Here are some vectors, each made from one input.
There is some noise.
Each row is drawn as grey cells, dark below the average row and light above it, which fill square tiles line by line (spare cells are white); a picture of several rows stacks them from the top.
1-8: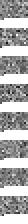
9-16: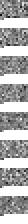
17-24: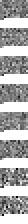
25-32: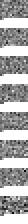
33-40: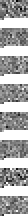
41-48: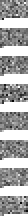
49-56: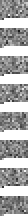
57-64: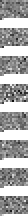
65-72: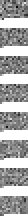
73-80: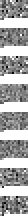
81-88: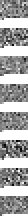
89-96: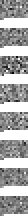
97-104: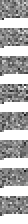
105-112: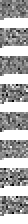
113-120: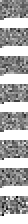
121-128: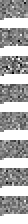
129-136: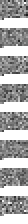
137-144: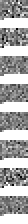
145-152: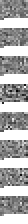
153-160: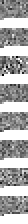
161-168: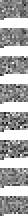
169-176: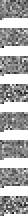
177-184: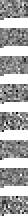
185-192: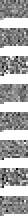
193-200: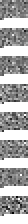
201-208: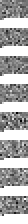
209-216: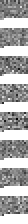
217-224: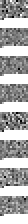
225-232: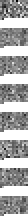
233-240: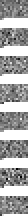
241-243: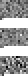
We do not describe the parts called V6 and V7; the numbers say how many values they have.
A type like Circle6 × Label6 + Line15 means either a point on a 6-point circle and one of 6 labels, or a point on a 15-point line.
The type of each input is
(Bool × V6 + Line5) × Line8 + Line10 + V7.
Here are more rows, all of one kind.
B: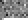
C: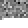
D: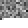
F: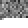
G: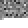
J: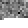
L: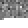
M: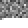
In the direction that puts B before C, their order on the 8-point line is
J, D, L, F, M, B, G, C.
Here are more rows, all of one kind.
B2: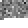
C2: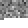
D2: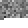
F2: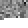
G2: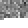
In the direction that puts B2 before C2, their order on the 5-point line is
B2, C2, F2, G2, D2.
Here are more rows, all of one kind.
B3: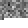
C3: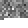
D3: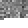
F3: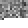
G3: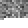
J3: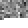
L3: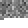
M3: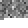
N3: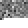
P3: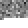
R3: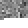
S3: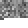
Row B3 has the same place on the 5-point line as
L3 and P3.
